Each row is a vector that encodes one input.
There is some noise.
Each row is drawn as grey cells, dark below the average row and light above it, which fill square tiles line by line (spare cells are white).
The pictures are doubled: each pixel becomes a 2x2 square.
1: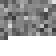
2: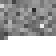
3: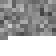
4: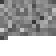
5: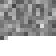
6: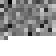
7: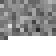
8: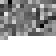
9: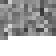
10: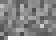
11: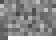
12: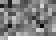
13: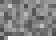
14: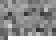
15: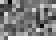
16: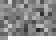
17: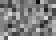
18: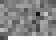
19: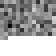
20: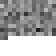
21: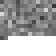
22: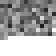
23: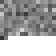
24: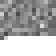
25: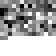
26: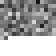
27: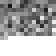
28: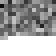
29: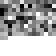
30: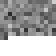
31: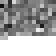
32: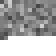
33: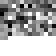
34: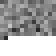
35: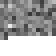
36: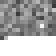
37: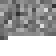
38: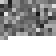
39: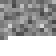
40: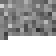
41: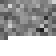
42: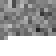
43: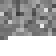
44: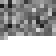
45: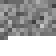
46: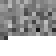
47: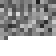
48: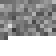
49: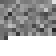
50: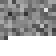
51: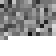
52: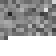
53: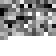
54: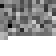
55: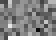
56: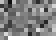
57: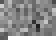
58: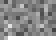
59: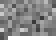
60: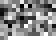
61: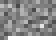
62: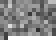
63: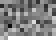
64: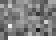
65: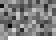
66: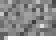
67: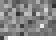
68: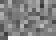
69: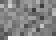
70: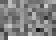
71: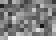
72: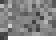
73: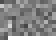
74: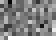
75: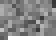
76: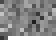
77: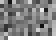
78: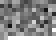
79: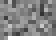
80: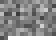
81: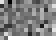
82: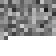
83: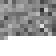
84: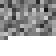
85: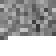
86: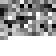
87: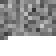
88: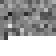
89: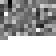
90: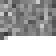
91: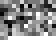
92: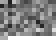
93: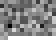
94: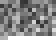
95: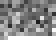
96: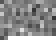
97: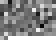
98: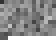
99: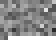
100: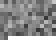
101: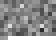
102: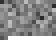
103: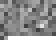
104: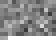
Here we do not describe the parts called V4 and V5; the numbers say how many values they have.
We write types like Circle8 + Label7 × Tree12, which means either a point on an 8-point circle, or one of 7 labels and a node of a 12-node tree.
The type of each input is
Bool × V4 × V5 + Circle6 + Unit.
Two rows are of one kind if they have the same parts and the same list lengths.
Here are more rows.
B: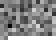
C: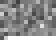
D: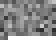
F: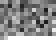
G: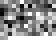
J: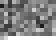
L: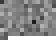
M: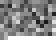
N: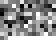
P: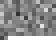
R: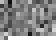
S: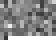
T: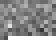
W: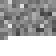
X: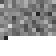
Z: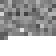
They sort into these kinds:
B, F, J, M, R
C, D, L, P, S, T, W, X, Z
G, N

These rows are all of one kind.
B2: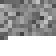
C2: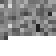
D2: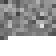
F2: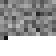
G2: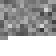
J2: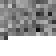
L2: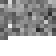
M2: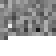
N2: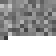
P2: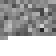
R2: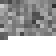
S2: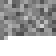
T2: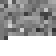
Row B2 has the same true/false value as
D2 and R2.
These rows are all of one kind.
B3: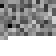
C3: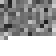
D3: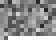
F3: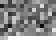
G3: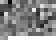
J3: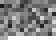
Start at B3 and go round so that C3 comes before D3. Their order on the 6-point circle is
B3, J3, F3, G3, C3, D3.
